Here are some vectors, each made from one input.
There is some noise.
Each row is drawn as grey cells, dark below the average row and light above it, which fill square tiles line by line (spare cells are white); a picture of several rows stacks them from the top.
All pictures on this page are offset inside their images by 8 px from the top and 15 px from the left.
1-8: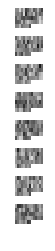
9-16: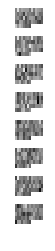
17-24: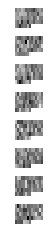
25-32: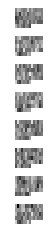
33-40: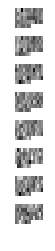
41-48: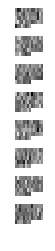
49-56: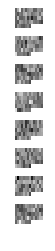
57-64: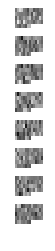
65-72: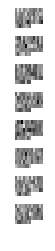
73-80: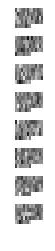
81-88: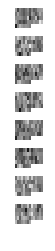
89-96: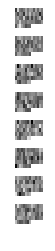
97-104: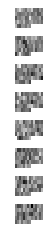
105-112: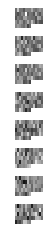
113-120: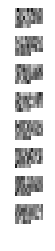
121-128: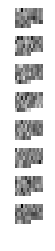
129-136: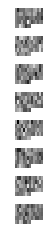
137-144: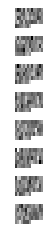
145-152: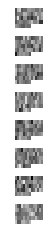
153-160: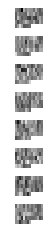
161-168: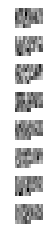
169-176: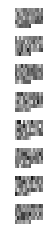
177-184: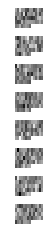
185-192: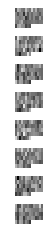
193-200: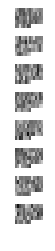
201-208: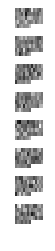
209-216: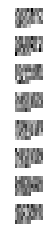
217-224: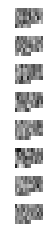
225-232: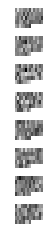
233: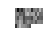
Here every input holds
a point on a 10-point circle and one of 11 labels, together with either a fixed value, or three true/false values.
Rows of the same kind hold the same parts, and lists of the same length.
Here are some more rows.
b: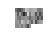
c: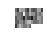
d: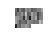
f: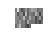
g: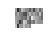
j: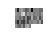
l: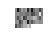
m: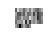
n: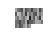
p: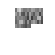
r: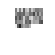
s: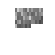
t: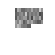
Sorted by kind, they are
b, c, d, g, j, l, n
f, m, p, r, s, t

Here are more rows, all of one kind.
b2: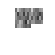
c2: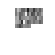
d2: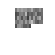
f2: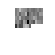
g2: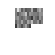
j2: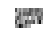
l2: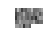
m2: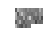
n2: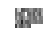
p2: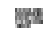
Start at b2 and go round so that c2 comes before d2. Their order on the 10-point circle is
b2, m2, p2, j2, c2, f2, n2, g2, l2, d2.
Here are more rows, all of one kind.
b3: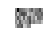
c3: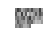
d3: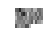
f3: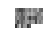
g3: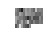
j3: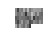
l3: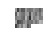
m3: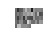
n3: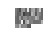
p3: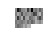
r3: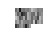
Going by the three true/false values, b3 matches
f3, j3, l3 and n3.
